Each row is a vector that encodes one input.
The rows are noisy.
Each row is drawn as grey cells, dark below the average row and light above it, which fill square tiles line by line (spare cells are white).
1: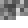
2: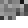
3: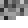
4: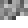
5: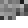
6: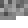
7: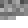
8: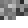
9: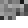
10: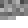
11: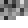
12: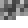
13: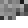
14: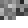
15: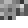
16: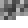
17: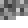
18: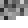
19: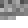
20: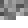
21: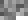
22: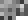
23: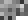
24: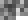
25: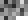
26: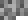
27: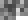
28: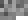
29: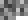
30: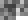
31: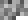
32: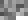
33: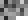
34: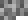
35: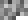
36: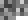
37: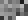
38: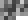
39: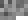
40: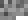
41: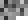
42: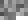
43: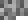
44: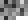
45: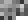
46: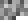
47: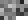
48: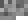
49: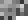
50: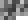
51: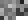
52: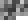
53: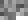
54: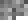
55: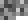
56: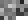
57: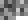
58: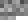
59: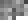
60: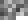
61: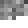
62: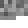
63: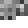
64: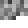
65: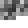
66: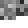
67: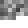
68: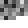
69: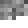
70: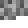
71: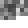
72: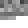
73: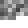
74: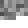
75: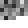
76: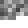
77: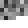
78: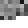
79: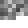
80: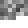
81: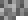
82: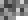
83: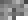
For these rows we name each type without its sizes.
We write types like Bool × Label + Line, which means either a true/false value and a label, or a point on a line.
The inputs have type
Line + Tree.
